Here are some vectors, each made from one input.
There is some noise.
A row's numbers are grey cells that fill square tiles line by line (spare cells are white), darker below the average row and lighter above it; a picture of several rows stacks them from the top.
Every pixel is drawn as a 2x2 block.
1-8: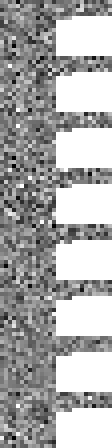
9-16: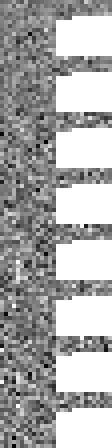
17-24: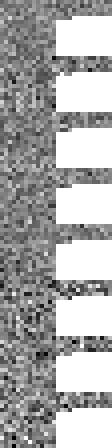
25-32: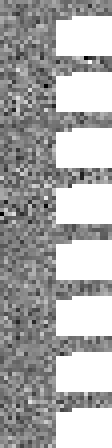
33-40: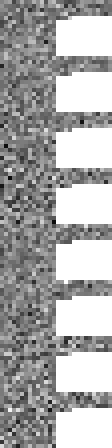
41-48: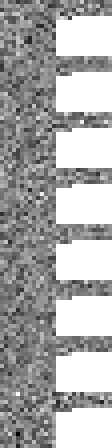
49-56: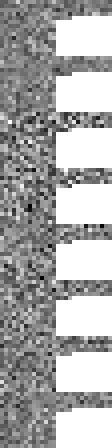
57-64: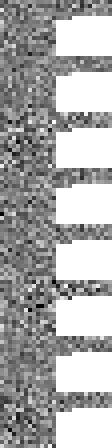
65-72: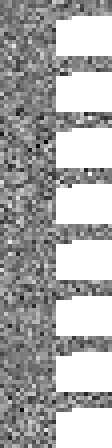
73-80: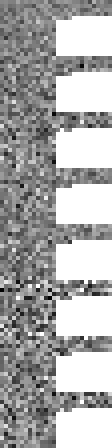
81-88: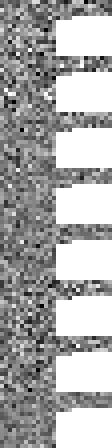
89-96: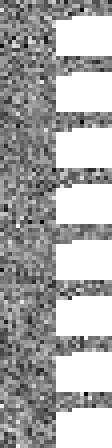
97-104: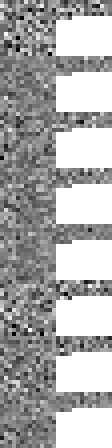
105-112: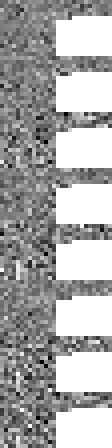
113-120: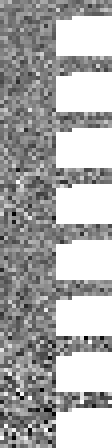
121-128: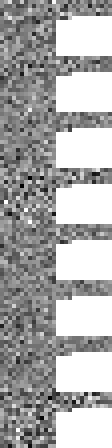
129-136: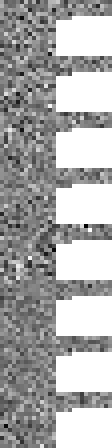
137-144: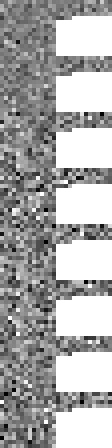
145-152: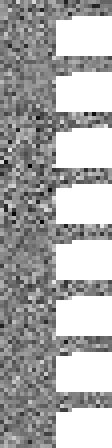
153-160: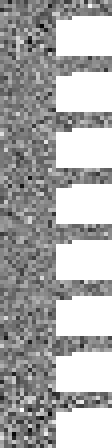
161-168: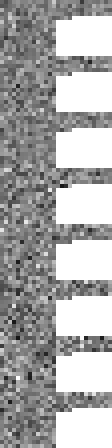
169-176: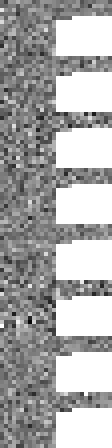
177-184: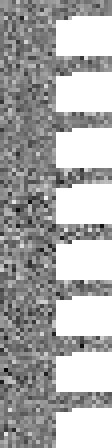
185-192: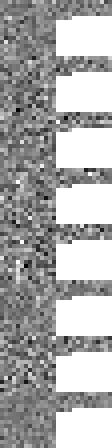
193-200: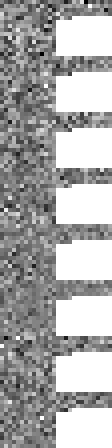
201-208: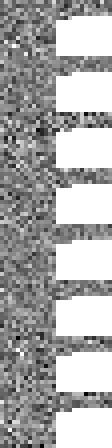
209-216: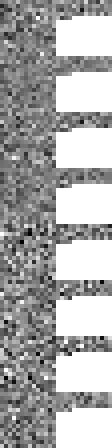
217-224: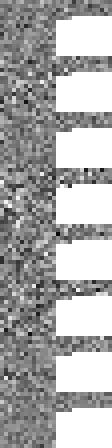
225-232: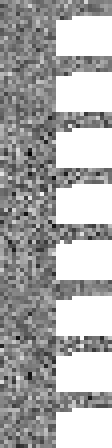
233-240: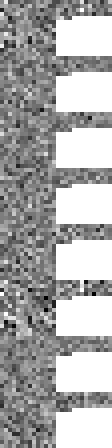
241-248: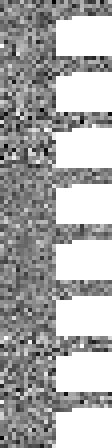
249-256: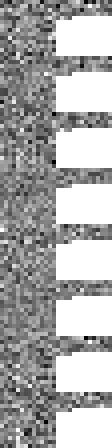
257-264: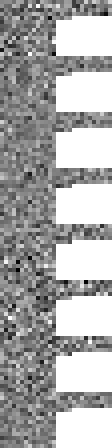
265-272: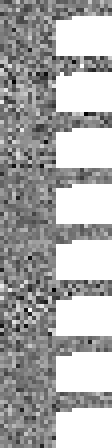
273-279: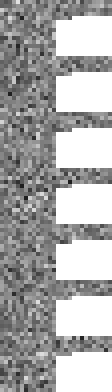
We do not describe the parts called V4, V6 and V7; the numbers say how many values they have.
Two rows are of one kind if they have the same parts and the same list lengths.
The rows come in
2 kinds.
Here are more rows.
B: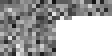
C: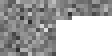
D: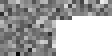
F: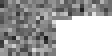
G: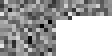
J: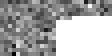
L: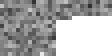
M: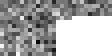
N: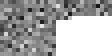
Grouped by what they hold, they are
B, G, J, M
C, D, F, L, N

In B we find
a value of V4, a value of V6 and a value of V7.
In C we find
a point on a 9-point circle, one of 9 labels, a true/false value, a value of V6 and a value of V7.
